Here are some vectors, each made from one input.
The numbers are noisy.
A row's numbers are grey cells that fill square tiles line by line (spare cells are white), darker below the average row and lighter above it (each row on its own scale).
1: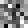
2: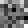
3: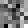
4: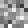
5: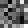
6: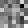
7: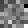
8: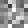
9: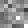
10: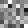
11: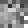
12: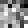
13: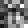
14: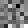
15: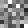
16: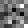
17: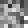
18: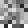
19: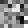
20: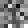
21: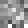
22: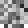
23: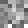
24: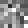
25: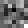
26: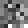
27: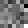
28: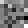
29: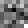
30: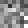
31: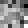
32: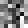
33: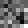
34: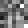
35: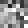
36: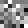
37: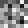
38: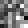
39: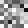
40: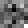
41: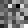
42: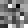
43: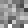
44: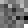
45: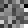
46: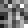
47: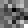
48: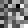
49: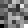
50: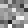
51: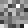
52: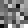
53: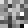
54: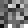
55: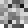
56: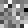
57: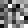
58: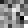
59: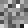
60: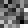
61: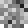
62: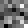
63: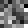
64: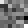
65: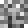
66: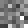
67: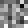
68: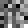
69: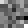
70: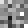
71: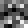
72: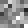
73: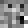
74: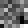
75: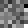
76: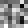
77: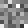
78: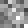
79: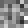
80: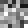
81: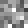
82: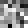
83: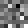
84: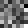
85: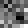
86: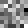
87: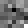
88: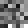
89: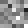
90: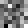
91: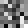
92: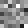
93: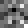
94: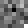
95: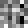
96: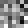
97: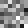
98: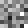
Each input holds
a true/false value, together with either a point on a 4-point line, or a point on a 7-point line.
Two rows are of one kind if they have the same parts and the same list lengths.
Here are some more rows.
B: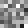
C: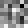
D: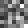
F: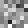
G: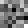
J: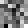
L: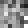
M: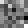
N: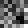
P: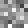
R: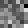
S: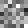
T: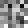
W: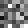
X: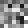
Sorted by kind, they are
B, D, F, G, J, M, P, S, W
C, L, N, R, T, X

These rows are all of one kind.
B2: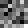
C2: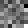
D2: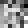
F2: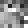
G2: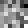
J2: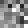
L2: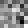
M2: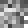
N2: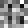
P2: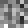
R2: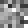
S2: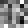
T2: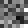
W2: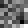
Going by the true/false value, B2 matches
C2, T2 and W2.
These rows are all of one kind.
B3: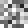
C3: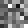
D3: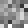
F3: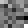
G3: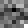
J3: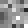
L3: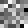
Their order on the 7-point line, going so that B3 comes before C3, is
B3, D3, C3, J3, L3, G3, F3.
